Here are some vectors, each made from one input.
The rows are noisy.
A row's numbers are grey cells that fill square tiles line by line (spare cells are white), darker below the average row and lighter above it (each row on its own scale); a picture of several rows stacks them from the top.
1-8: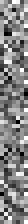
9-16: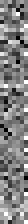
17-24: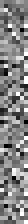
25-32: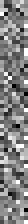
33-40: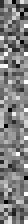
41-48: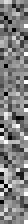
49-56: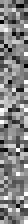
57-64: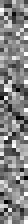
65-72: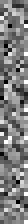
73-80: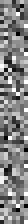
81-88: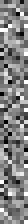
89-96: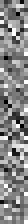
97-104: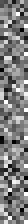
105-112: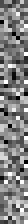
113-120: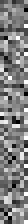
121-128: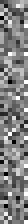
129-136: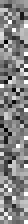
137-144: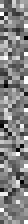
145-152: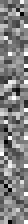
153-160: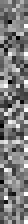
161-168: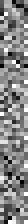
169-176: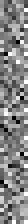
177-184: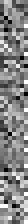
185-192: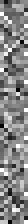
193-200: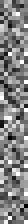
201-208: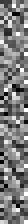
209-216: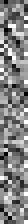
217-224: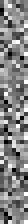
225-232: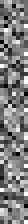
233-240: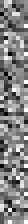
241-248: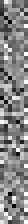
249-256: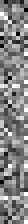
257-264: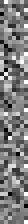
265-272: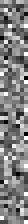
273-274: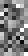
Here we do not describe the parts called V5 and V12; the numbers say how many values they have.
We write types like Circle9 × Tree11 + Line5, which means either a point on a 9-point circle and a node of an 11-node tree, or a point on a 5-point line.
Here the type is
(Bool × Bool × Bool + V12) × V5 + Tree13.
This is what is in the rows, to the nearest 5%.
About 20% of them hold a node of a 13-node tree. The rest hold a value of V5, together with either three true/false values, or a value of V12.
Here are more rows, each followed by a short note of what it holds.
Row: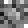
a node of a 13-node tree
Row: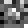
a node of a 13-node tree
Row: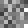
a node of a 13-node tree
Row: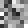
three true/false values and a value of V5
